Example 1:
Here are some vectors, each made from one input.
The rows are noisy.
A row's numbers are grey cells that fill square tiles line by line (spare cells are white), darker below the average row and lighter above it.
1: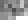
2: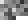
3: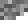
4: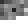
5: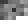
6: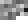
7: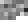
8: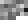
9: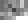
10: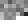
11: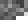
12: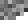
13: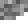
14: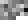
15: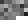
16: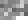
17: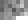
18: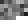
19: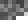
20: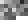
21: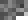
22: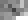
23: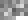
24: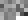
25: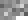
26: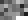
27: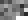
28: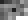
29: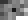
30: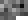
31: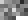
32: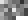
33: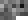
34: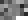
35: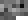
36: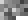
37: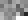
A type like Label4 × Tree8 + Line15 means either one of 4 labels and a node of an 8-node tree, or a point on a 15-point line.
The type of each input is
Bool × Circle5.
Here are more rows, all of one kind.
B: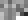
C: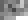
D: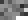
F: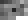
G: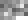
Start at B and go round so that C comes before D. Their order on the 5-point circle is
B, G, C, F, D.
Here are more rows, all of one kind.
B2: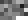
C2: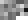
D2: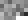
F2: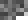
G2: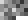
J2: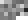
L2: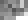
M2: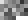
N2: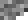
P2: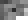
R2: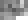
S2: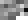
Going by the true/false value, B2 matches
D2, L2, P2 and R2.
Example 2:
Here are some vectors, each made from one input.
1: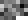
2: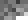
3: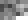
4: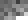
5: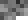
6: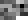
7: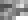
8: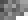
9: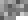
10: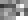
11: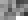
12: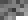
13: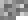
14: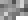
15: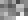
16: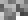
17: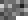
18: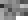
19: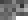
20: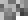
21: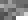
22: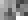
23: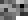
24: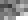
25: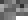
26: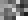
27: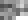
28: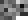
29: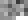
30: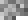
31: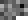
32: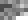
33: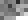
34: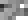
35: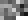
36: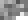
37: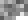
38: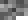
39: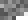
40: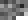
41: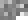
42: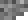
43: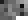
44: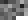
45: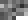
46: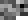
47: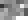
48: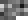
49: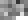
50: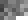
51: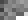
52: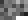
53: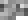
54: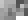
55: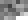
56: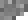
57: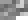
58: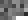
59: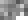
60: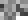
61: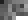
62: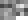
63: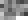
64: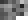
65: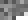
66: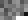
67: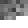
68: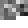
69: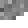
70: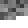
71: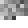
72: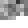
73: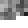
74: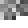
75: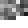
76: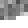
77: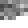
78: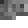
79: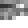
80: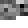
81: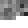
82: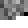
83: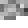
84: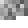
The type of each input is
Circle10 × Circle10.
